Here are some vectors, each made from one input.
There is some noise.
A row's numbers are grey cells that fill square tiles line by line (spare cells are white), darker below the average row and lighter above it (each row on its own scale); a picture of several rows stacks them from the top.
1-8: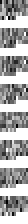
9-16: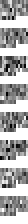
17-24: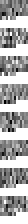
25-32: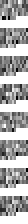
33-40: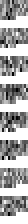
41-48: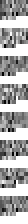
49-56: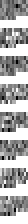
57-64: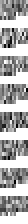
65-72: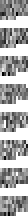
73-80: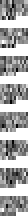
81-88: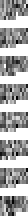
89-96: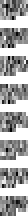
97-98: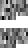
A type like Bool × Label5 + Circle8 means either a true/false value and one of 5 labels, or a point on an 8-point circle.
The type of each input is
(Bool × Bool × Bool + Unit) × Line8 + Tree8.
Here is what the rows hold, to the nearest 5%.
About 70% of them hold a point on an 8-point line, together with either a fixed value, or three true/false values. The rest hold a node of an 8-node tree.
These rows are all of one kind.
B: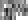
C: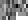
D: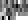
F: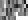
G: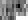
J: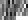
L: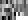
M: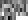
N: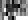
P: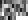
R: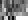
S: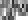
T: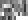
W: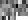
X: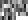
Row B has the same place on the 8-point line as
M, P, T and X.
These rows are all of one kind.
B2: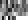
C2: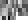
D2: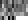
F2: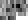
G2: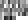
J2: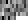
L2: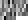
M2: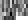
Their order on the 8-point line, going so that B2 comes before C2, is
D2, B2, C2, L2, M2, F2, J2, G2.
